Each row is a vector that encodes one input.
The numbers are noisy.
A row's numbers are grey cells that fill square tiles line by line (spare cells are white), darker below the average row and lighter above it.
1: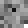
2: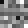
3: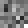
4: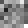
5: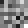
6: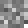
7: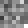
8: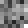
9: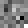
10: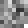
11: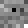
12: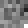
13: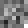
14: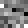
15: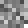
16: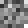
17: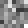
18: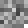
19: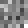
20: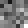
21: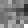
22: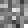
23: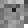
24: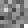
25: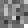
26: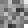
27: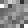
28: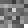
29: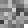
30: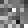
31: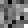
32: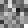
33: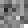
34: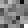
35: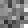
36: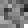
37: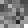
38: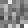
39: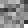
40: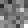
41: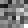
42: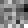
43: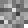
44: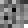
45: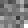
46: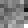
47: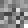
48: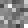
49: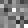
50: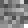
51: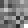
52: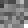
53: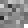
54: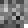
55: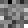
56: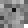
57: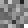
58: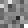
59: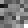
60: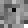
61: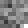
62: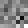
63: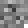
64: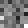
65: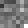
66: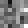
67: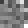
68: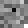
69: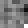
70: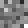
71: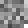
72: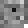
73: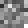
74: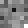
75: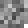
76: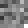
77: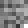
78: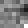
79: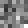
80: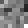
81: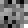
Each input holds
a point on an 8-point line, together with a list of up to two points on a 6-point circle.
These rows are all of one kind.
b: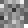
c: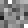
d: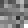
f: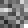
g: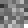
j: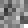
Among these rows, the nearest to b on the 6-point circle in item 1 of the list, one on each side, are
c and j.
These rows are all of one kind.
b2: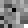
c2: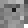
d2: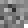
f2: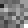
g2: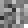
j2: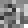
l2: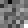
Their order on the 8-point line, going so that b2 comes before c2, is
b2, j2, g2, c2, d2, l2, f2.
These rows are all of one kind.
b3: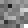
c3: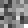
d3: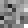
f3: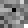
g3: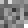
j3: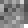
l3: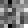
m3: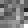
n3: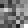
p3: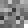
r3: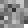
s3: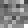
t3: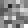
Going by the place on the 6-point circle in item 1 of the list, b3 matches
n3 and t3.
